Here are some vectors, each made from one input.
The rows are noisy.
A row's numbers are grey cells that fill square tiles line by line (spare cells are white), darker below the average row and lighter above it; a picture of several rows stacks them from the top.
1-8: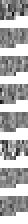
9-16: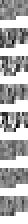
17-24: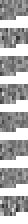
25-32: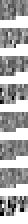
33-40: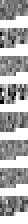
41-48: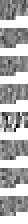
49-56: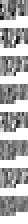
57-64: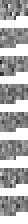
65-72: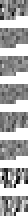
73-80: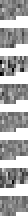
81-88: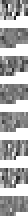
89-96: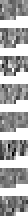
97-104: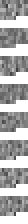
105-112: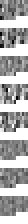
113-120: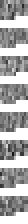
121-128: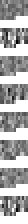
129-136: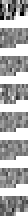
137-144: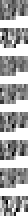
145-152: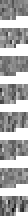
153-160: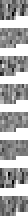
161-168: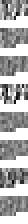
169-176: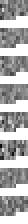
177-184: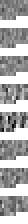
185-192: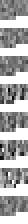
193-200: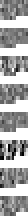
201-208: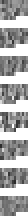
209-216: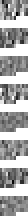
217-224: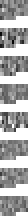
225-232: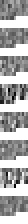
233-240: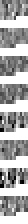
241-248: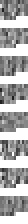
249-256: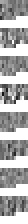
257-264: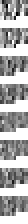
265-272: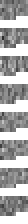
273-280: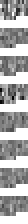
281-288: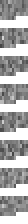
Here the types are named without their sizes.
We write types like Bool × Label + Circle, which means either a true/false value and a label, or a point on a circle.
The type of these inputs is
List(Line) × (Tree + Unit).
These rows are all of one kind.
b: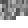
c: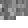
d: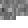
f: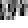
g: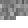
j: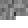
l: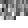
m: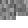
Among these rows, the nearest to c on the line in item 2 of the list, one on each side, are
b and d.
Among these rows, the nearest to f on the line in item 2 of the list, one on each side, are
g and j.
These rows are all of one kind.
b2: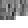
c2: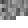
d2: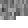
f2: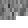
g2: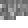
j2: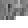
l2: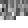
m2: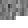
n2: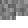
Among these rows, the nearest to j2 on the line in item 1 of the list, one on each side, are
b2 and m2.
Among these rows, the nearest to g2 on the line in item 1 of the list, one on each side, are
f2 and m2.
